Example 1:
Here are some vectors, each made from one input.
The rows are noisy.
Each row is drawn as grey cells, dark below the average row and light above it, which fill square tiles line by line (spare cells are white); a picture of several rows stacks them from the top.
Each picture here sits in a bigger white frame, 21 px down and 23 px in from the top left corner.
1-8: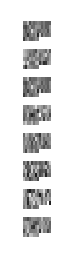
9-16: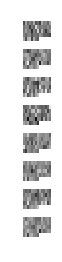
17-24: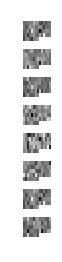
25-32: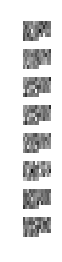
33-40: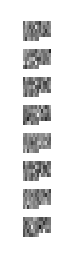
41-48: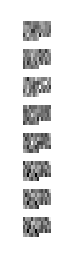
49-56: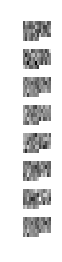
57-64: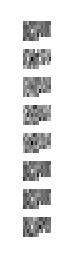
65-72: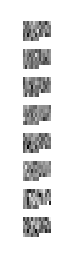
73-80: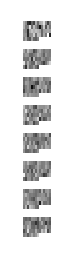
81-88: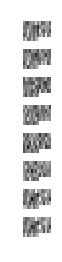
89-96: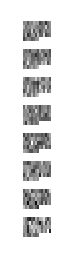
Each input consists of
a list of up to two points on a 9-point line.
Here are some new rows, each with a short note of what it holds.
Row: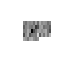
a list of two items
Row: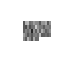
a list of two items
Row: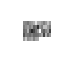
a list of two items
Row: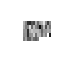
the empty list
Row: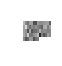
a list of two items
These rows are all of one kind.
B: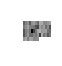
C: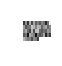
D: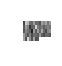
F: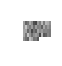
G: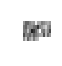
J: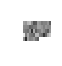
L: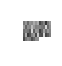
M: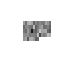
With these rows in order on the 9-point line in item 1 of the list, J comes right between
D and F.
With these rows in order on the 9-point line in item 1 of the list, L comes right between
C and D.
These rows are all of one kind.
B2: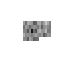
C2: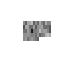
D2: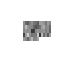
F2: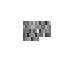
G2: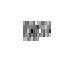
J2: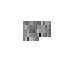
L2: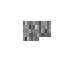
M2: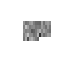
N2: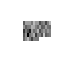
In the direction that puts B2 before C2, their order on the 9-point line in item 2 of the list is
L2, D2, M2, J2, F2, N2, B2, G2, C2.
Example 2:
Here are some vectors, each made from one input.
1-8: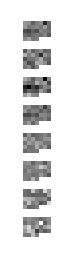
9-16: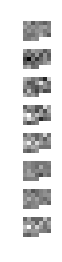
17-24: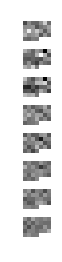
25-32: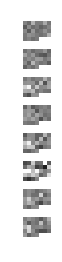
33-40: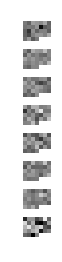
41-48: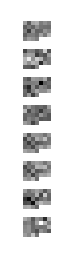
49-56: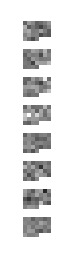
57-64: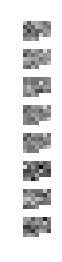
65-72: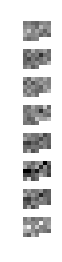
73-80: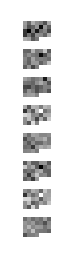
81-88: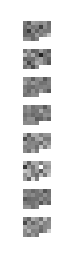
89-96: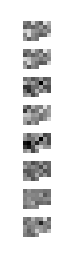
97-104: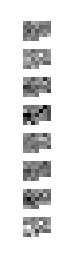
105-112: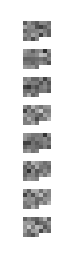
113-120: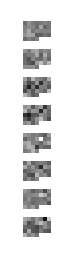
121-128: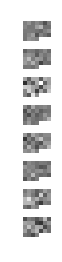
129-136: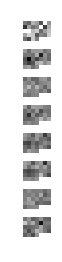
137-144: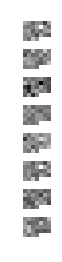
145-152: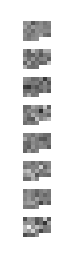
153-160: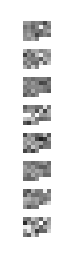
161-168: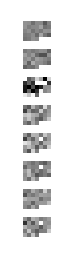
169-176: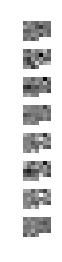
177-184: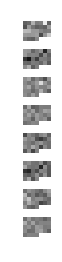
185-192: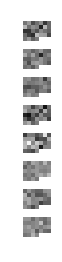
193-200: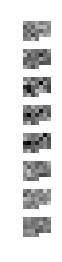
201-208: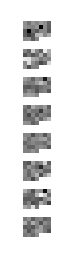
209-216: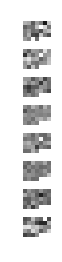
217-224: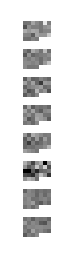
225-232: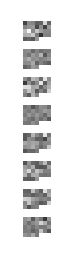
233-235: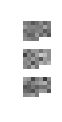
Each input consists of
a true/false value, together with either a point on an 11-point circle, or a fixed value.
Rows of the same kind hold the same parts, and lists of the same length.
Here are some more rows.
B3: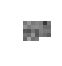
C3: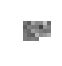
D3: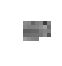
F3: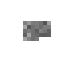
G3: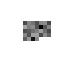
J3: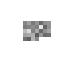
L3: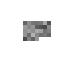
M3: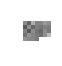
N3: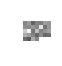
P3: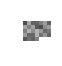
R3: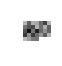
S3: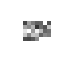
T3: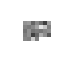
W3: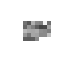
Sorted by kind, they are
B3, C3, D3, G3, J3, L3, M3, N3, P3, S3, T3, W3
F3, R3

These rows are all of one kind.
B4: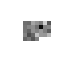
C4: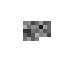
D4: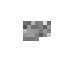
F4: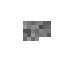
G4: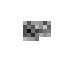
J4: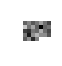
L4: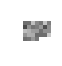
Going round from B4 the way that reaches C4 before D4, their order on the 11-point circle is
B4, C4, G4, D4, L4, F4, J4.
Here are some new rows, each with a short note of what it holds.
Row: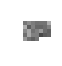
a true/false value
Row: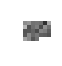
a true/false value
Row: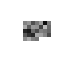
a point on an 11-point circle and a true/false value
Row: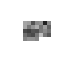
a point on an 11-point circle and a true/false value
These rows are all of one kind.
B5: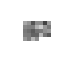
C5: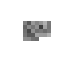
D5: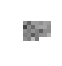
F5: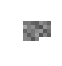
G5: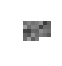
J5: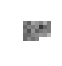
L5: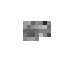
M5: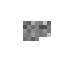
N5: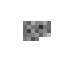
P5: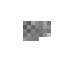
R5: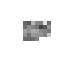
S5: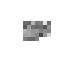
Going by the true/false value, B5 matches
F5, G5 and L5.
